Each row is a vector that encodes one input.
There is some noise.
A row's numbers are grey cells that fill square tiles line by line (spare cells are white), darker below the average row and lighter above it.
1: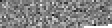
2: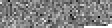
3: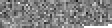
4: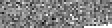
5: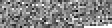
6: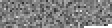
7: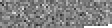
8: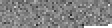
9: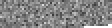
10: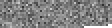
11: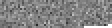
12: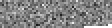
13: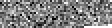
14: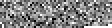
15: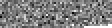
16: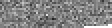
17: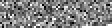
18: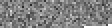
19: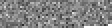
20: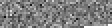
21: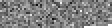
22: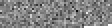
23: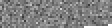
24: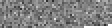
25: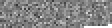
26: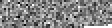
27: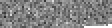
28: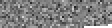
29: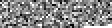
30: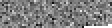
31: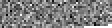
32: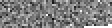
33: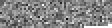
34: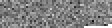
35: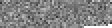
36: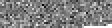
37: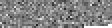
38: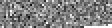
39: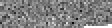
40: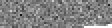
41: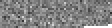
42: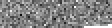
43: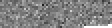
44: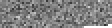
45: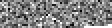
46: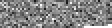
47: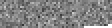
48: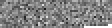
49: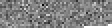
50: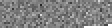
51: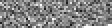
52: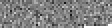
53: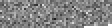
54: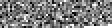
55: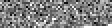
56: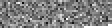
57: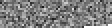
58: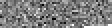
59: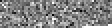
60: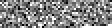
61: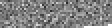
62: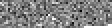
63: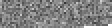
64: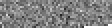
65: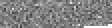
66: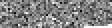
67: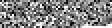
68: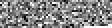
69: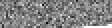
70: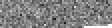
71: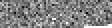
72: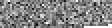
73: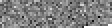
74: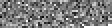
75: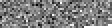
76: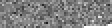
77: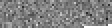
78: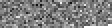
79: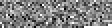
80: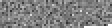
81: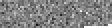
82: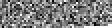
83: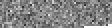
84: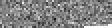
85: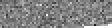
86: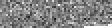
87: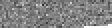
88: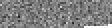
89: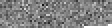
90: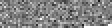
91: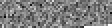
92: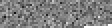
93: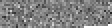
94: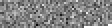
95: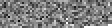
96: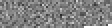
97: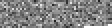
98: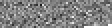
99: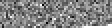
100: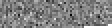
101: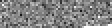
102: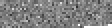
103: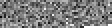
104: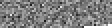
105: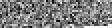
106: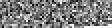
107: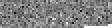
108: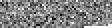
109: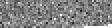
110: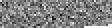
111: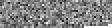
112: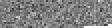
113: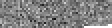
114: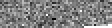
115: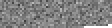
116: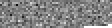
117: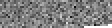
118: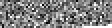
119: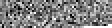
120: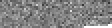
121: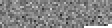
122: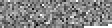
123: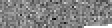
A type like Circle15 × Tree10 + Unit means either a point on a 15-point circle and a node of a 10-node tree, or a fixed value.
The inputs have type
Line7 × (Tree7 + Tree11).
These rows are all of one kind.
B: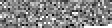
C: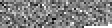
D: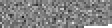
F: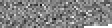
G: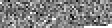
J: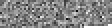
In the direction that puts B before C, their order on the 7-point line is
G, D, F, B, J, C.
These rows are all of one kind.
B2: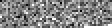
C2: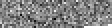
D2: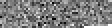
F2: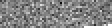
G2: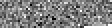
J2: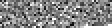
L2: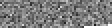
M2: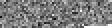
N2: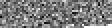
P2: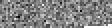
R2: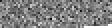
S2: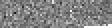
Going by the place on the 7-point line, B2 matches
F2, L2 and R2.
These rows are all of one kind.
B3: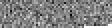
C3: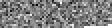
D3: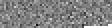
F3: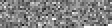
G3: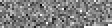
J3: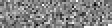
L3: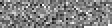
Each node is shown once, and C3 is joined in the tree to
L3.
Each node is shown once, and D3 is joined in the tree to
B3 and J3.
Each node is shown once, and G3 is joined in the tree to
F3.
